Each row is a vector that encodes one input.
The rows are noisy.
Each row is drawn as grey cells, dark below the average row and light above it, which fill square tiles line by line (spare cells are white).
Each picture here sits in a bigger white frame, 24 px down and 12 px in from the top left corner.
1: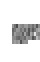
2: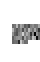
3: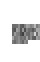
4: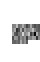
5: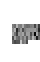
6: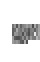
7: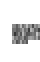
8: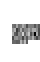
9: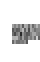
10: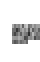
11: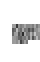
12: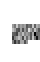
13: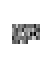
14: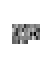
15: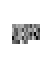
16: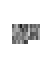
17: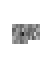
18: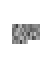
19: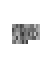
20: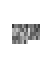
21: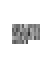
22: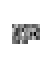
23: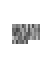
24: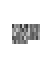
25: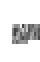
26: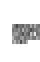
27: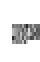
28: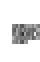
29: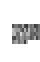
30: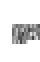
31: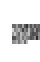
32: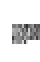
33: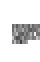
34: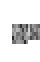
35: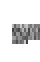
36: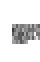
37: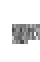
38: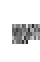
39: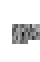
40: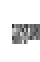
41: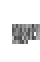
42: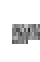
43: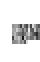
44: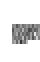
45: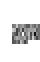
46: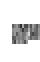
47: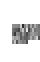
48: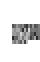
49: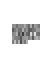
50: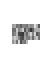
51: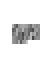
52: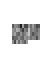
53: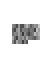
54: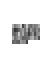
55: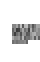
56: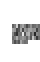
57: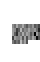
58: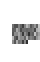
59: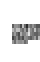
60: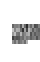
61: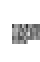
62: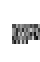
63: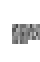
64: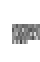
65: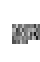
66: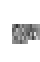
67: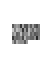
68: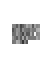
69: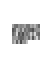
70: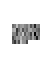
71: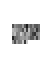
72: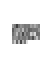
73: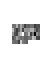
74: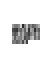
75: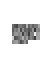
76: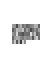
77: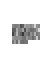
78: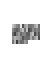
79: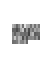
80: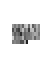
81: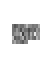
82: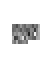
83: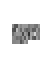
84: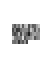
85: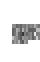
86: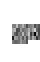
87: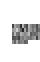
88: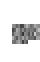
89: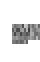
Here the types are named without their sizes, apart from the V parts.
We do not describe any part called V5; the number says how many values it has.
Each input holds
a true/false value, together with either a point on a line, or a value of V5.
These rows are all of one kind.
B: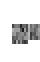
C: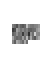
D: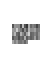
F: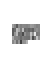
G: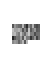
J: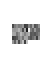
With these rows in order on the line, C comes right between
B and D.
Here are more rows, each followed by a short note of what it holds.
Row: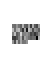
a point on a line and a true/false value
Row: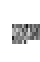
a point on a line and a true/false value
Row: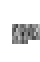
a point on a line and a true/false value
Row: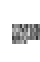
a point on a line and a true/false value
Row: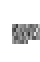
a point on a line and a true/false value
